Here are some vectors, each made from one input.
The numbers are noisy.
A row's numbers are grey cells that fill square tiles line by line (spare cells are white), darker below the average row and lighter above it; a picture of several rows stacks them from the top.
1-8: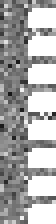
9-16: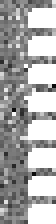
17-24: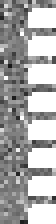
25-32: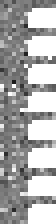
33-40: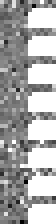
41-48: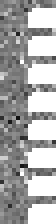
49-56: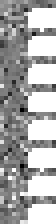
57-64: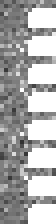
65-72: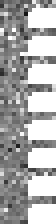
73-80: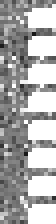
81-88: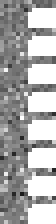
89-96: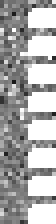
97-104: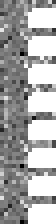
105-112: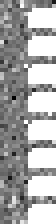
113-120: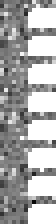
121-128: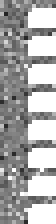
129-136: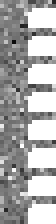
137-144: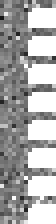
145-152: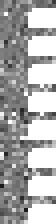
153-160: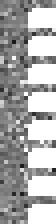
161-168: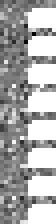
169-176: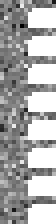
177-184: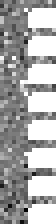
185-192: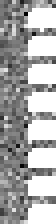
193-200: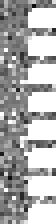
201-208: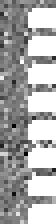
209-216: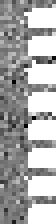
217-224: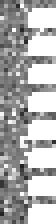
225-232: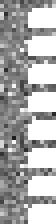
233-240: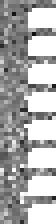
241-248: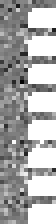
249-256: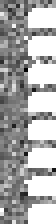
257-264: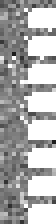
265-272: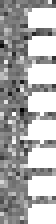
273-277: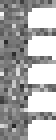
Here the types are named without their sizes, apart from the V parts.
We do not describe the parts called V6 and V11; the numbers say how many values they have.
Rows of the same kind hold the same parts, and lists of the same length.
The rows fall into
2 kinds.
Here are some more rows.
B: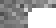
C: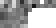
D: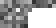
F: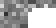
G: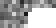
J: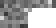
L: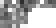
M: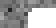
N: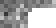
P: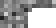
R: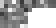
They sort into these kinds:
B, D, F, J, M, N
C, G, L, P, R

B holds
a value of V6 and a value of V11.
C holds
a point on a line and a true/false value.
